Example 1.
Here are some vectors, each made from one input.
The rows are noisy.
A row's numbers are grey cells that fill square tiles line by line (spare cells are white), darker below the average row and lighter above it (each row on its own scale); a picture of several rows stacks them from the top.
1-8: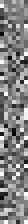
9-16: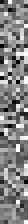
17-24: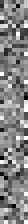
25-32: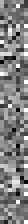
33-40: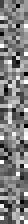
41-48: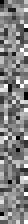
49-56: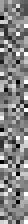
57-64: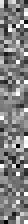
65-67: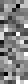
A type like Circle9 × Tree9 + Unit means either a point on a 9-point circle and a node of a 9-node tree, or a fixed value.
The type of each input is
Label10.
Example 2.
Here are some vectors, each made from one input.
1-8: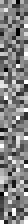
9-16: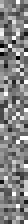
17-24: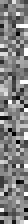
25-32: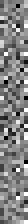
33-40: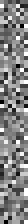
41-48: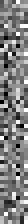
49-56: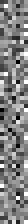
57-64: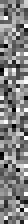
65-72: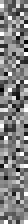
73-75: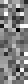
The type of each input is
Bool × Bool × Bool × Bool + Unit.
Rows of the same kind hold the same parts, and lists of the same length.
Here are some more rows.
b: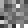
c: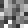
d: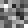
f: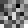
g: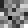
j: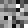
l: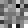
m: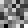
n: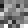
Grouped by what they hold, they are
b, c, d, f, g, l, m, n
j

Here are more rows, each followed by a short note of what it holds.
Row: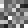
a fixed value
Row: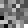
four true/false values
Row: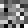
a fixed value
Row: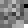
four true/false values
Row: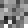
four true/false values
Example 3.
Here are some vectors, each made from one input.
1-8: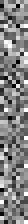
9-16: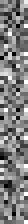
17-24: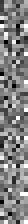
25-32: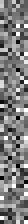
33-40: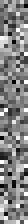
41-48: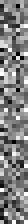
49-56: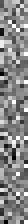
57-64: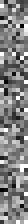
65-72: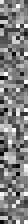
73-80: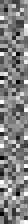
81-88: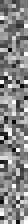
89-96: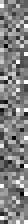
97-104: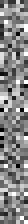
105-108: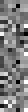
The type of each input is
Bool × Bool × Bool + Unit.
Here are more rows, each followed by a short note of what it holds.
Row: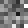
three true/false values
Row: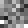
three true/false values
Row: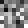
a fixed value
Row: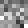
a fixed value
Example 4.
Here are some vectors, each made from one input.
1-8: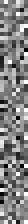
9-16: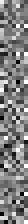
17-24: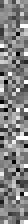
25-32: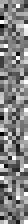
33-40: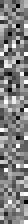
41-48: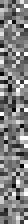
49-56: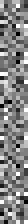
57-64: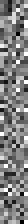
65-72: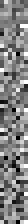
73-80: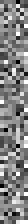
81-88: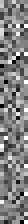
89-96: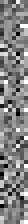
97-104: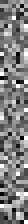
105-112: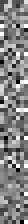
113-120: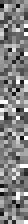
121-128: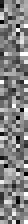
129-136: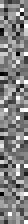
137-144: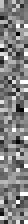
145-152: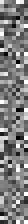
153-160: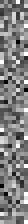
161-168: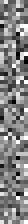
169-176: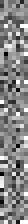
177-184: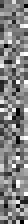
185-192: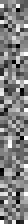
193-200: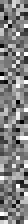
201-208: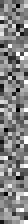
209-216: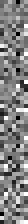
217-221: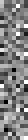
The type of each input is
Bool × Bool × Bool × Bool + Unit.
